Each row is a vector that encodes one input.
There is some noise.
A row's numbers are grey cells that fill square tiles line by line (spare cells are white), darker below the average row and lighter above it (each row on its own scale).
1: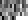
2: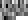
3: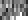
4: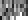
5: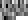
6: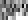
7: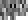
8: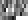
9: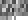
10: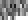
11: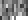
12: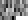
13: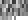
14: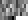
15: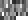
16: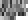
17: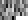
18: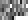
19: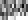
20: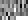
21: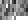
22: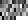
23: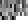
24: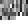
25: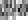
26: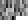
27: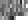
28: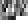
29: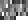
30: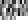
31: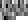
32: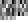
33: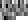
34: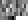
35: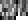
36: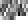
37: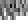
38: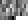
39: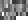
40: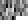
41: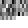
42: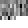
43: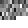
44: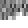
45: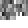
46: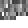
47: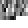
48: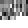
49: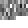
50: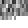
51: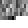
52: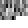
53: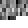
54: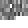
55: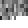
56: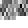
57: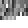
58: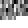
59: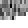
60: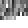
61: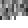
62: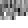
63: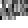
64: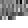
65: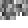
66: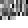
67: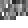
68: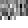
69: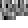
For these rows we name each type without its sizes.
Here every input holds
a list of points on a circle.
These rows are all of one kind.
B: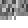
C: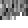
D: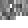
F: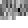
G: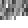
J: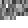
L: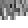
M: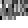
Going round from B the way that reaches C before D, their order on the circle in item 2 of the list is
B, F, L, J, M, C, D, G.
